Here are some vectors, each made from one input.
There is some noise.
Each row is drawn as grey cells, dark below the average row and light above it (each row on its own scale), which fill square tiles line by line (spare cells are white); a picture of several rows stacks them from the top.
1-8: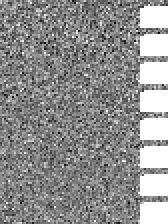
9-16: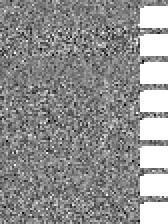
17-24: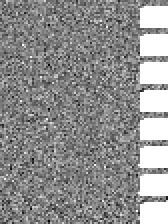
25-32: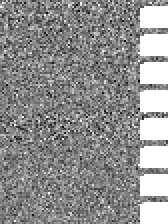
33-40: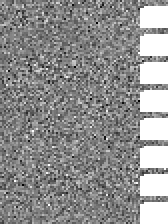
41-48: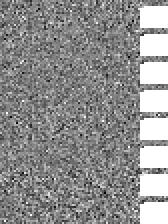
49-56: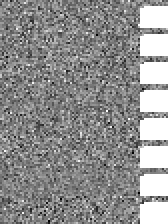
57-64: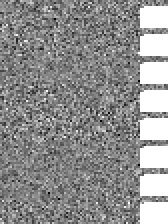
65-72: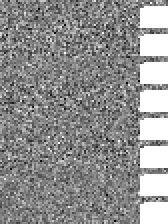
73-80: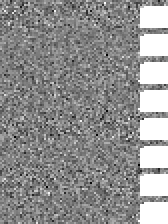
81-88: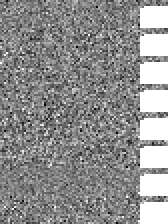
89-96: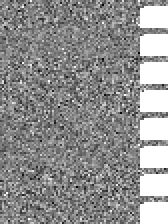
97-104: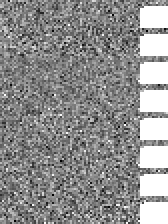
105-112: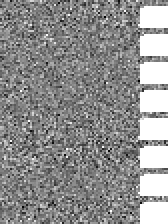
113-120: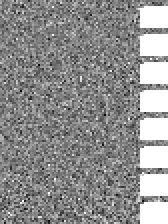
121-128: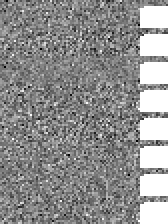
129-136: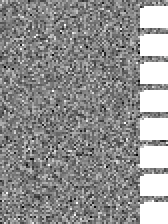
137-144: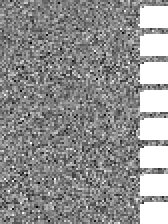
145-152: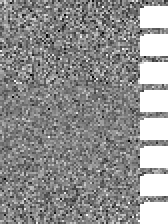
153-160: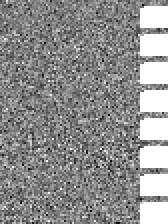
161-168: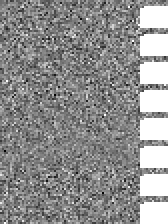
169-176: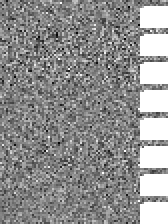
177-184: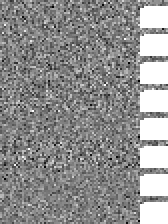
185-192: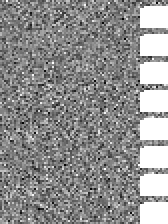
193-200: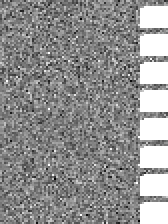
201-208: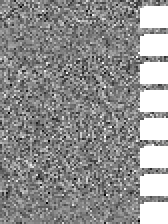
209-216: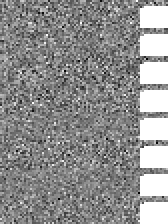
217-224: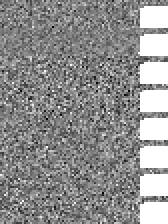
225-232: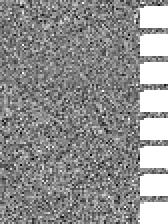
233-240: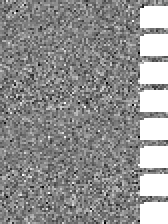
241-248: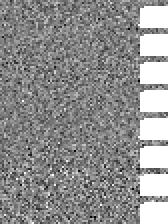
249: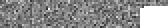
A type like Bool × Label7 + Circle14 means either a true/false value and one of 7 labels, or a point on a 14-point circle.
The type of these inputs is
Bool × Bool × Bool × (Line3 × Line4 + Unit) + Line8.
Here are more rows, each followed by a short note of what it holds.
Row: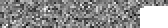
a point on an 8-point line
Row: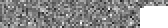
a point on an 8-point line
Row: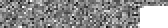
three true/false values
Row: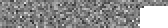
three true/false values
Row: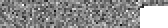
a point on a 3-point line, a point on a 4-point line and three true/false values
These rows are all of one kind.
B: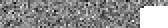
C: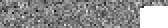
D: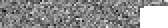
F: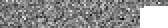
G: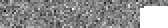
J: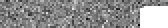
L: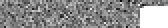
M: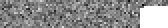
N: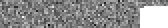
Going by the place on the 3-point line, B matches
C and N.
